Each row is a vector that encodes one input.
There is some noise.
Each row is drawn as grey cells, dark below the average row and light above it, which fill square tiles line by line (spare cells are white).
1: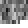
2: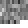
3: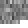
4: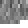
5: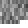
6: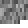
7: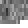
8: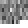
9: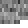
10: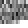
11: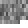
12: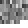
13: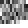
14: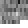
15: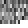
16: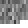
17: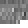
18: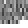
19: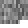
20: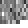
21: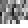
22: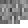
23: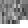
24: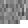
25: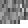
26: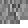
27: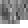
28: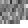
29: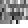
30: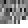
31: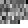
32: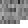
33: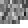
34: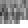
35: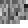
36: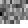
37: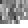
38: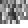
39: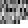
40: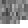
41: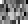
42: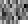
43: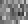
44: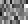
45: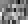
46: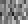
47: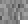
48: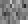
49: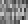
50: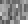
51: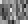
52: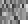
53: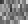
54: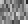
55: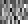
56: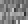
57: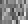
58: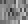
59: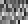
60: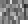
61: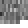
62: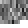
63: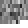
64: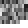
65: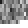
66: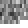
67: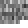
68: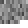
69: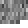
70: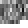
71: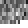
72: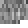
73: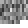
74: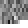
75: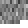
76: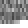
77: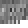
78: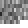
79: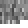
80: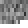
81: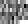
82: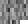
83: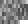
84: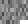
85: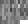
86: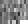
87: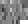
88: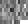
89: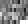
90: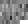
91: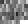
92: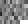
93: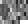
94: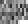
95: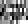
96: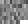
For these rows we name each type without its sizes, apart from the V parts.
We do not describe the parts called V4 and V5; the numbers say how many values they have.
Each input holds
either a point on a circle and a value of V5, or a true/false value and a value of V4.
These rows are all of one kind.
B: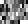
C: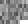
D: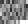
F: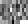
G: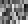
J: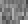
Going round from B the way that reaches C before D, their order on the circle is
B, F, C, J, G, D.
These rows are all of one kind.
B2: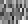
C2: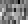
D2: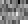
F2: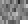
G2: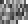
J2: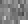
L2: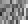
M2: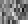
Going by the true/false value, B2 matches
D2 and G2.
